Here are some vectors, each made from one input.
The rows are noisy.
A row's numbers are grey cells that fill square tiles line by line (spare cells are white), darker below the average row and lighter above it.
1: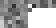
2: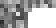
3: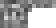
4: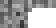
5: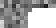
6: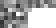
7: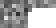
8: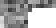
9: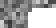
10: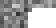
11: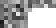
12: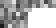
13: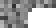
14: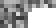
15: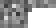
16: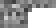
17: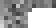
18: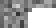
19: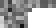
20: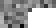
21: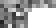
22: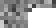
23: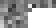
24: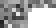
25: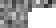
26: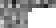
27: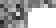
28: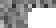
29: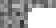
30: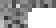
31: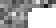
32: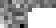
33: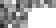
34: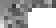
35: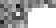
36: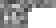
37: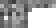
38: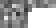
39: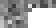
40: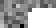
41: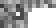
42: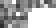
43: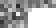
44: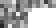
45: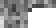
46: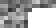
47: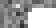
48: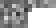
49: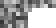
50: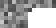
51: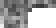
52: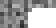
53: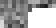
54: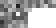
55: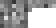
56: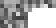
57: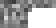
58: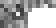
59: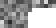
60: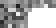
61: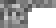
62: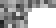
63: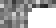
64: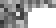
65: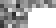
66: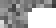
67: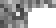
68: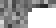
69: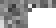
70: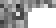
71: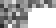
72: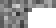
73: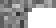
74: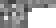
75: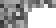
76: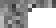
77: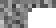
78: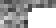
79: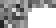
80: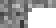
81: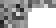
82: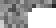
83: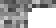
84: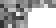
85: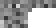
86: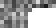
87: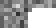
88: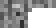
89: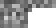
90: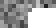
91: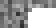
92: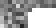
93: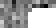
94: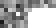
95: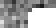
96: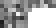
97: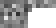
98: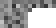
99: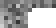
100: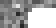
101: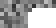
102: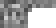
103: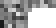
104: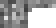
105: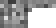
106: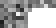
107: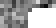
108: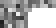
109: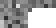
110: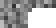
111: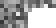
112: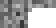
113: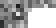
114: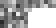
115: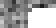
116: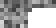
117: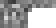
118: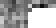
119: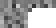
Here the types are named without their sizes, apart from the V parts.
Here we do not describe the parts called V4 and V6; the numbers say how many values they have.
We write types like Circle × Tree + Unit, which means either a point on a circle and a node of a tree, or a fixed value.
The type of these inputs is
(Bool × Bool × Bool + Unit) × V6 + Line × V4.
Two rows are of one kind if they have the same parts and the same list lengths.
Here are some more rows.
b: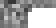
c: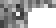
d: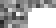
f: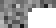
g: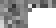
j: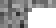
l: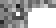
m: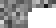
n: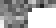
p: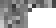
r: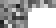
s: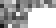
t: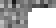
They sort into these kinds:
b, j
c, d, l, r, s
f, g, m, n, p, t

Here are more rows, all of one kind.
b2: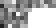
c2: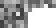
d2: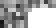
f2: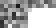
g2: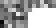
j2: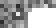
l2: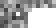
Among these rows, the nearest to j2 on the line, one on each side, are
d2 and l2.
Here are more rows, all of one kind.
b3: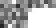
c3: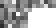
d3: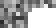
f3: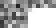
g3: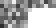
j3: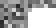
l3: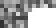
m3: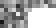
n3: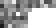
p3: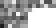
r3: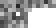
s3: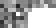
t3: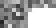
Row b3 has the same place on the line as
f3, g3, j3 and t3.
